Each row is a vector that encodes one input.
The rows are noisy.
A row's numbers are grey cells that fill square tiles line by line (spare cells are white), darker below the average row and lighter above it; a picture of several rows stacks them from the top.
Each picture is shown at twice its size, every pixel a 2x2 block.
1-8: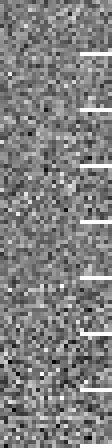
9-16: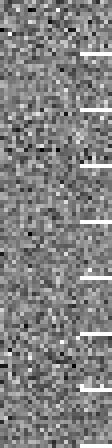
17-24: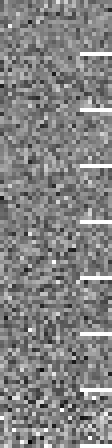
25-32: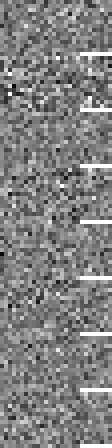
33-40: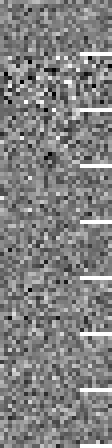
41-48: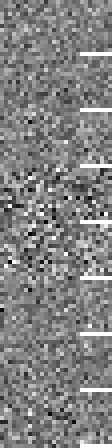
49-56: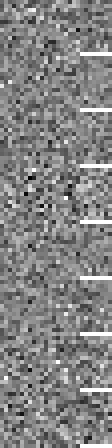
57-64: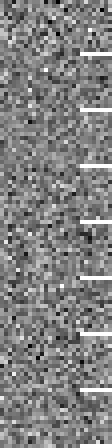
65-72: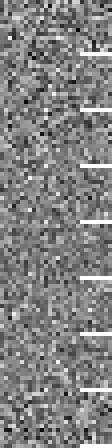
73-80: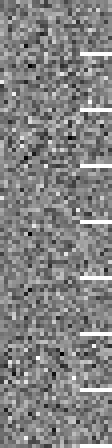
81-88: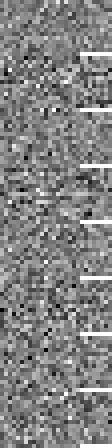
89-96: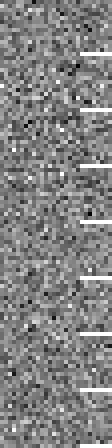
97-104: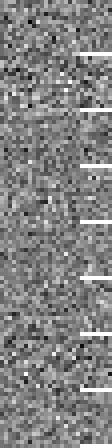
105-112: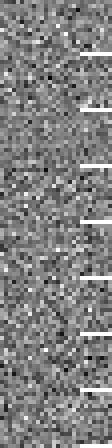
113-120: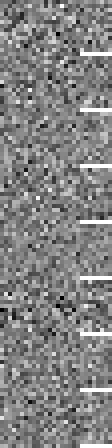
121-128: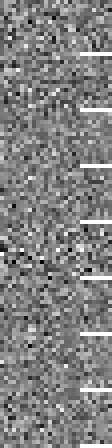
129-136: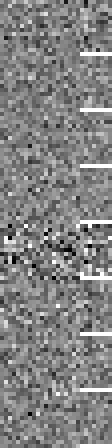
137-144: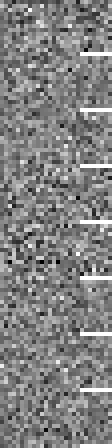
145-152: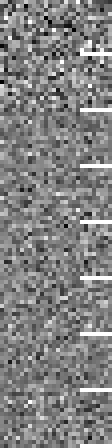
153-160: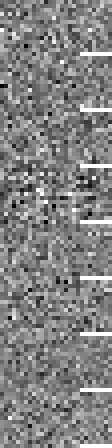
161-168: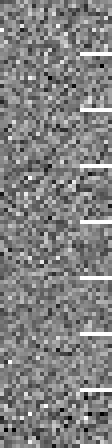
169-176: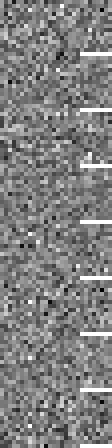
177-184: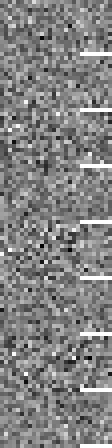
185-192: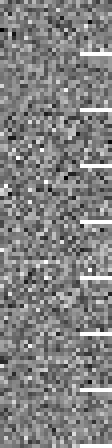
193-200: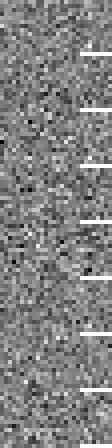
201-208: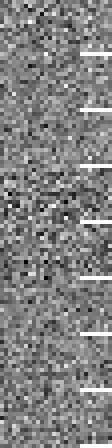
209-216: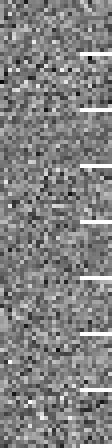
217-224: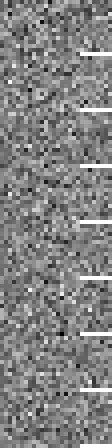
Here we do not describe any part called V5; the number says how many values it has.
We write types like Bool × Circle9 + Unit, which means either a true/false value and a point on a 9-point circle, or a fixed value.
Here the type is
(Bool × (Tree10 + Unit) + Tree8) × V5.
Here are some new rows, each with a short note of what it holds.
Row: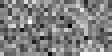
a true/false value and a value of V5
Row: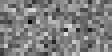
a node of a 10-node tree, a true/false value and a value of V5
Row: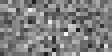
a node of a 10-node tree, a true/false value and a value of V5
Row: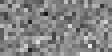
a node of a 10-node tree, a true/false value and a value of V5
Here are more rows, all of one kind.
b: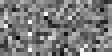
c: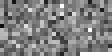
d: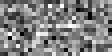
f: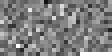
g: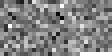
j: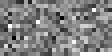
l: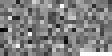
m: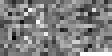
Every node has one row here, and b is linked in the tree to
c and g.
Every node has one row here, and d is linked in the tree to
f.
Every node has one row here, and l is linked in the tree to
g.
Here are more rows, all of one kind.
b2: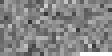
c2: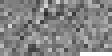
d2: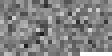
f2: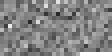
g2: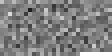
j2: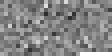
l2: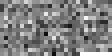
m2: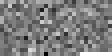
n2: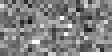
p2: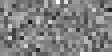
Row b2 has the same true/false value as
d2 and l2.
